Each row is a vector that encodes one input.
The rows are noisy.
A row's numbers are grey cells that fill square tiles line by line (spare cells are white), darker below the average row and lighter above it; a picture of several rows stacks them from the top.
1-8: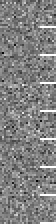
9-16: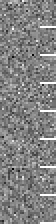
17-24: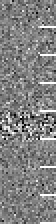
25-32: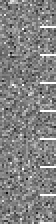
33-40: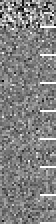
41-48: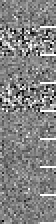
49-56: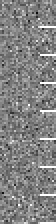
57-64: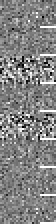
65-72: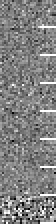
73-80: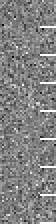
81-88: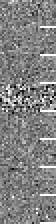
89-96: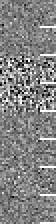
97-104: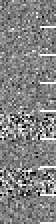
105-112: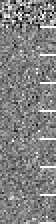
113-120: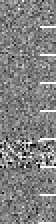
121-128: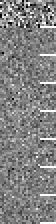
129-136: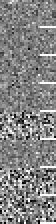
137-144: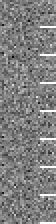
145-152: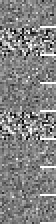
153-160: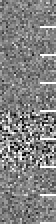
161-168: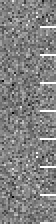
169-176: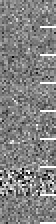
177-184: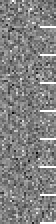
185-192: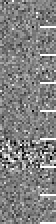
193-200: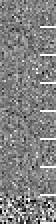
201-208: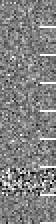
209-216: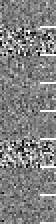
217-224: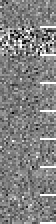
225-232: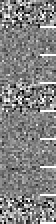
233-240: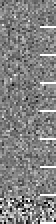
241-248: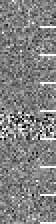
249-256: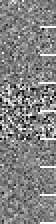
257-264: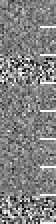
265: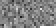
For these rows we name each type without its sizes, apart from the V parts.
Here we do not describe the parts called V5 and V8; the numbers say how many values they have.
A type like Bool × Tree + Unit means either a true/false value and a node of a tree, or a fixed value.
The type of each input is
(Circle + V5) × (Line + V8) + Tree.
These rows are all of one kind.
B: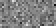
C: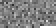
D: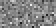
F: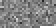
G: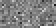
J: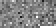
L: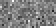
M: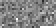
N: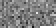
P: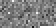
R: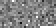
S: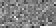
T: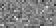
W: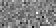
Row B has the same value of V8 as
G, J and R.
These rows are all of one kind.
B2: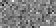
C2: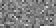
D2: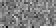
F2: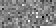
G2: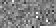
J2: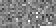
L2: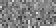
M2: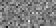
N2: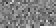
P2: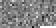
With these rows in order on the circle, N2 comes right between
B2 and M2.
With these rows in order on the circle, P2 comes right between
F2 and G2.
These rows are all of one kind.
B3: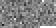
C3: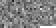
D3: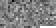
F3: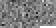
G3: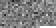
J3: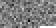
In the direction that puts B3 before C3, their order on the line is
D3, G3, B3, F3, C3, J3.
